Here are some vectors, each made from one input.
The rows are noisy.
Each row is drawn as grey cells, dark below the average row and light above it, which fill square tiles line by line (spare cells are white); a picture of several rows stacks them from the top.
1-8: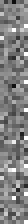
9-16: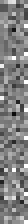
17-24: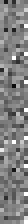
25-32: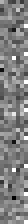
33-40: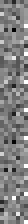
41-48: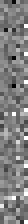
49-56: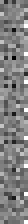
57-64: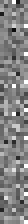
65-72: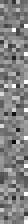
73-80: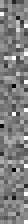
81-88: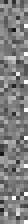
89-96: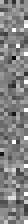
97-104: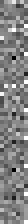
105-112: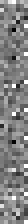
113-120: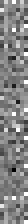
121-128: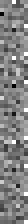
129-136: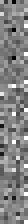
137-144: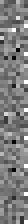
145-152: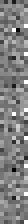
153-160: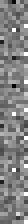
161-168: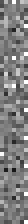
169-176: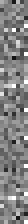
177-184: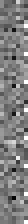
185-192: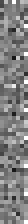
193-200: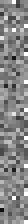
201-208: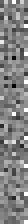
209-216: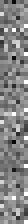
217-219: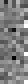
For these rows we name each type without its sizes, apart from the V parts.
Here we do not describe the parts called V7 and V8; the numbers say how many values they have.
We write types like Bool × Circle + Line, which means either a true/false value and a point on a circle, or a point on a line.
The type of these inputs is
(Bool × Line × Line × V7 + Tree) × V8.
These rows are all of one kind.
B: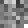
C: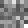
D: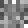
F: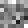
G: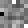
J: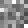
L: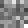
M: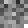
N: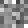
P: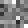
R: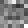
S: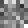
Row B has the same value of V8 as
M and N.
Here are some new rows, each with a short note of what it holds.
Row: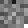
a point on each of two lines, a true/false value, a value of V7 and a value of V8
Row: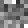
a node of a tree and a value of V8
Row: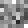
a node of a tree and a value of V8
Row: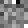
a node of a tree and a value of V8
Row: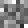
a node of a tree and a value of V8
